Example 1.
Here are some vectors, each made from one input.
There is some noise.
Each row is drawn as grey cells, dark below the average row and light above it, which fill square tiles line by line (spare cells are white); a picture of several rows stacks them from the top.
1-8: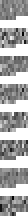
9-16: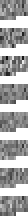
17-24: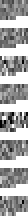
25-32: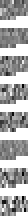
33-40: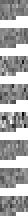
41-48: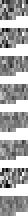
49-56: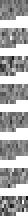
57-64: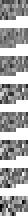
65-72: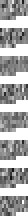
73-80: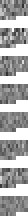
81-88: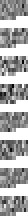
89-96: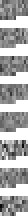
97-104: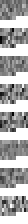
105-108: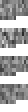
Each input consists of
four true/false values.
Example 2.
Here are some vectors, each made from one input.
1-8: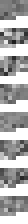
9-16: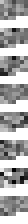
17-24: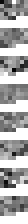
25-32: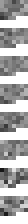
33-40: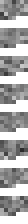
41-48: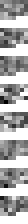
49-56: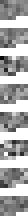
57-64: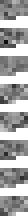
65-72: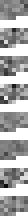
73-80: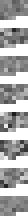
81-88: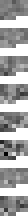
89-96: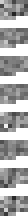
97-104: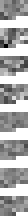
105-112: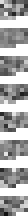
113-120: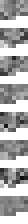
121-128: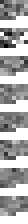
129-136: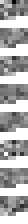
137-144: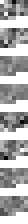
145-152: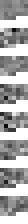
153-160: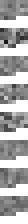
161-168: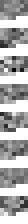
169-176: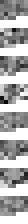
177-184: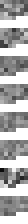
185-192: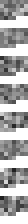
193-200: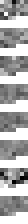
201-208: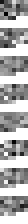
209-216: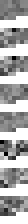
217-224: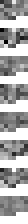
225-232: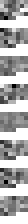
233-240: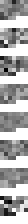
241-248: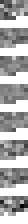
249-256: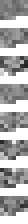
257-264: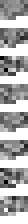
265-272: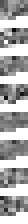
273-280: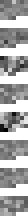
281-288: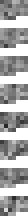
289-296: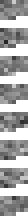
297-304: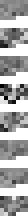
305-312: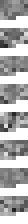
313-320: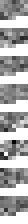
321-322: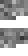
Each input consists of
a point on a 9-point line.
